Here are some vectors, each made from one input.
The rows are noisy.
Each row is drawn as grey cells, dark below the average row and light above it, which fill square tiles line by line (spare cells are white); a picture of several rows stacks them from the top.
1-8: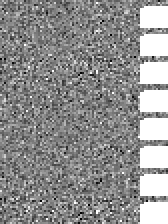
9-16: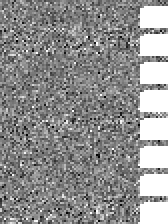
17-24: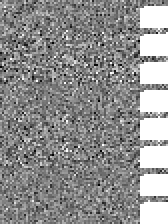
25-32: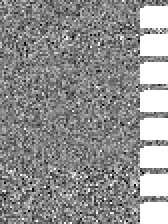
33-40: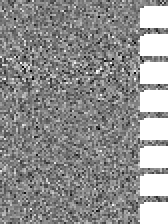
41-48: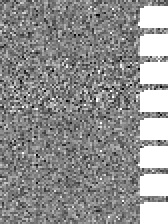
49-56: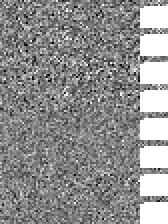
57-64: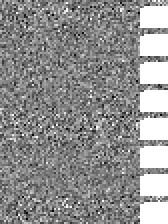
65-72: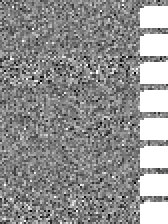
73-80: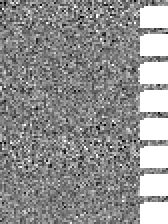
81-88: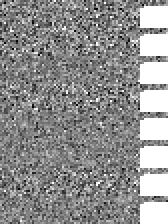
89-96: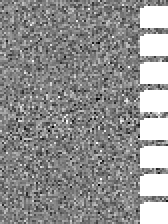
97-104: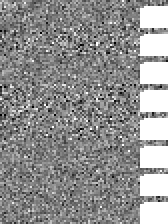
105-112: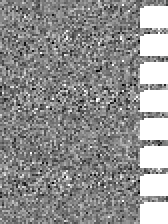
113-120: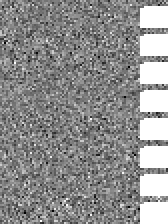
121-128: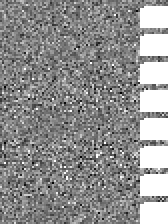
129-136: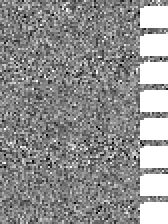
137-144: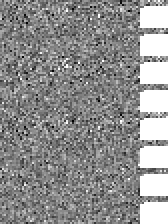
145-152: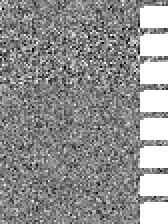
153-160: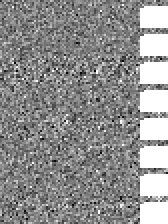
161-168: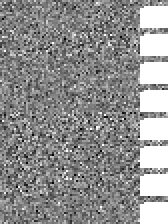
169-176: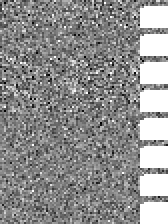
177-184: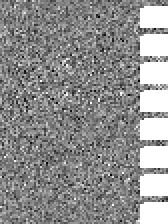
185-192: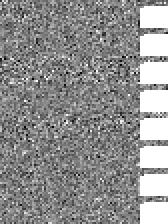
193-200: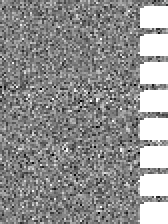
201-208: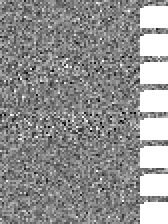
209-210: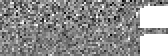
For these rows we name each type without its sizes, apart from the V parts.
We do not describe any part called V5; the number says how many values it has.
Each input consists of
a node of a tree and a true/false value, together with either a node of a tree, or a list of values of V5.
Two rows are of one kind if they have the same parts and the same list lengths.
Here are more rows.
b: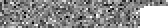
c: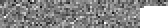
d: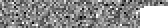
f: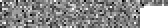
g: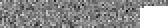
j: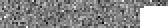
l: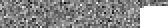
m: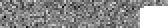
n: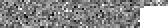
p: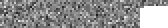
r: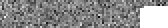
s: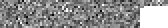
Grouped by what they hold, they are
b, d, f
c, j, p
g, m, r
l
n, s

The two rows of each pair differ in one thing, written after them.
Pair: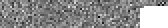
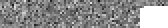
the value of V5 in item 1 of the list
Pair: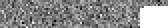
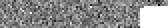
the true/false value
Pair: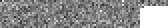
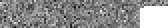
the value of V5 in item 1 of the list
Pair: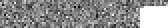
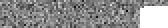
the node of the tree
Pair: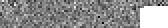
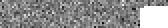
the value of V5 in item 1 of the list
